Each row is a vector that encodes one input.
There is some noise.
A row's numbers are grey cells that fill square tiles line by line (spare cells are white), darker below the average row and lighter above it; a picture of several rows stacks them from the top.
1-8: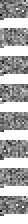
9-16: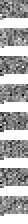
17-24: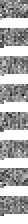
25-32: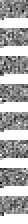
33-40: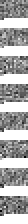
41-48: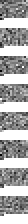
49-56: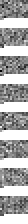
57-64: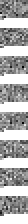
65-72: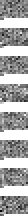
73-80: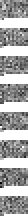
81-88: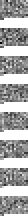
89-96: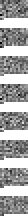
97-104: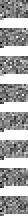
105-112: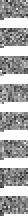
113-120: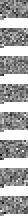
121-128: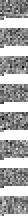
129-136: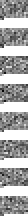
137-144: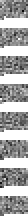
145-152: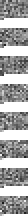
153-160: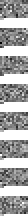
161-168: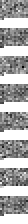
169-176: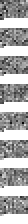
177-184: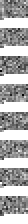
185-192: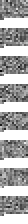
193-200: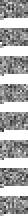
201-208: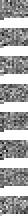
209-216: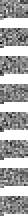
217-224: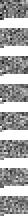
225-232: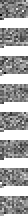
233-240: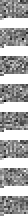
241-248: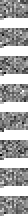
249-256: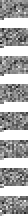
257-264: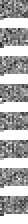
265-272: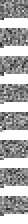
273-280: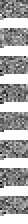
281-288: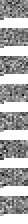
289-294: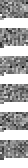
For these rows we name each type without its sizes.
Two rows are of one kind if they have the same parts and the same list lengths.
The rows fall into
2 kinds.
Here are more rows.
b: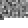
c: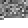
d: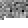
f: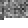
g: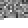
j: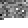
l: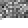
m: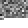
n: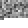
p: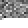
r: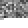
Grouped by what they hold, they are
b, c, d, f, j, m, n
g, l, p, r

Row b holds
four true/false values.
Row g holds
a point on a circle.
